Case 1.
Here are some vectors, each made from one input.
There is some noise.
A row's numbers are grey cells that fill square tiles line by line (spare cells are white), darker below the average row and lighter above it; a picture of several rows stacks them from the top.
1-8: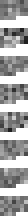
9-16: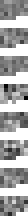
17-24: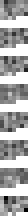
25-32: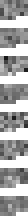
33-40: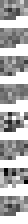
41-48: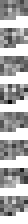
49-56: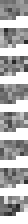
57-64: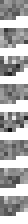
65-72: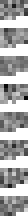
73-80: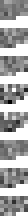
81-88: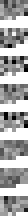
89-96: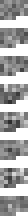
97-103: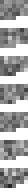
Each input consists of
a point on a 7-point line.
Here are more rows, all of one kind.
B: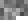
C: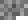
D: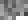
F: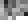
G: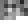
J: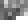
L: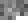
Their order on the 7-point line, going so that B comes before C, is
B, L, G, J, C, D, F.
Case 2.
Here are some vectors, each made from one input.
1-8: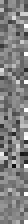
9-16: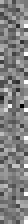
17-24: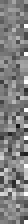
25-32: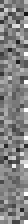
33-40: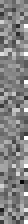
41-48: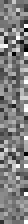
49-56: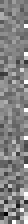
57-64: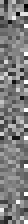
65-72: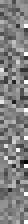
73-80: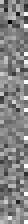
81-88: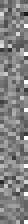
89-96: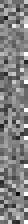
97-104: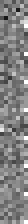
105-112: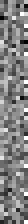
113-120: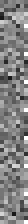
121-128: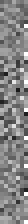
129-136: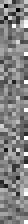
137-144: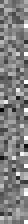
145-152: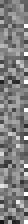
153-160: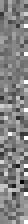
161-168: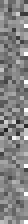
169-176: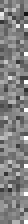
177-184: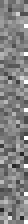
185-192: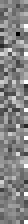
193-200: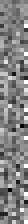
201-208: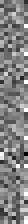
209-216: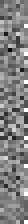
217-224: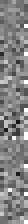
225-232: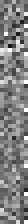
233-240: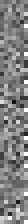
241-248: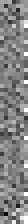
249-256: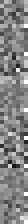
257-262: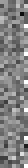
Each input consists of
a point on a 3-point line and a point on a 5-point line.
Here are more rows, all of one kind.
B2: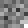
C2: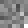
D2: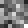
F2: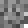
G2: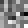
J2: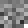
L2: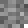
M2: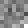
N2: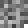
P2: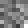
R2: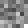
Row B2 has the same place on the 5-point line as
C2, G2, L2 and N2.
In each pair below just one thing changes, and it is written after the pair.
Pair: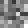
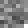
the place on the 3-point line
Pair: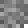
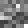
the place on the 5-point line
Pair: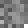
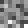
the place on the 3-point line
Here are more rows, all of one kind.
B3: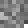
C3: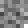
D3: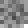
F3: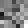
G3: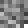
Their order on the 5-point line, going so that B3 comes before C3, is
G3, B3, D3, C3, F3.
